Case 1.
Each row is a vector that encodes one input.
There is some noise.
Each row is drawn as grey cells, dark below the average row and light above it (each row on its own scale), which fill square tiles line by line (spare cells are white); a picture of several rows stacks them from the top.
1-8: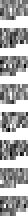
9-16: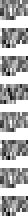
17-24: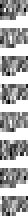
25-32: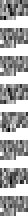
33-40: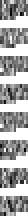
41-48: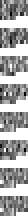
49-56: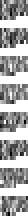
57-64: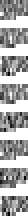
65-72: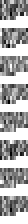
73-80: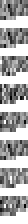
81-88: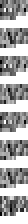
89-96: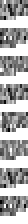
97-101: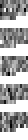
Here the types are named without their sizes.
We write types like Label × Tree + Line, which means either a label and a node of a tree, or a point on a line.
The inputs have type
Circle.
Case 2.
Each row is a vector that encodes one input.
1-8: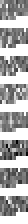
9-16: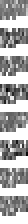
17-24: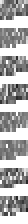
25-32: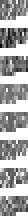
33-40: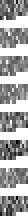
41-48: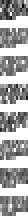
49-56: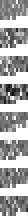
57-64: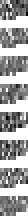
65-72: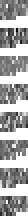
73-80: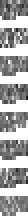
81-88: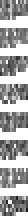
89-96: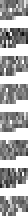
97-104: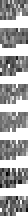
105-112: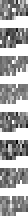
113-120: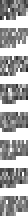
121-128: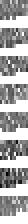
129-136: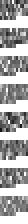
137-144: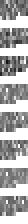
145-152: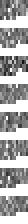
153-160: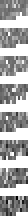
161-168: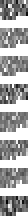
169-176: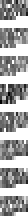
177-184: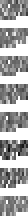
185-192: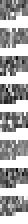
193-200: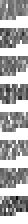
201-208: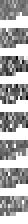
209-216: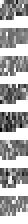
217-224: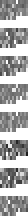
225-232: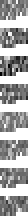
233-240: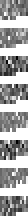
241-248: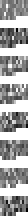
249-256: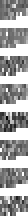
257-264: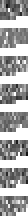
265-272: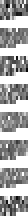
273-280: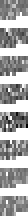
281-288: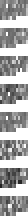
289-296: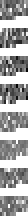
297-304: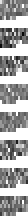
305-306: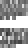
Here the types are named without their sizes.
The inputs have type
Label.
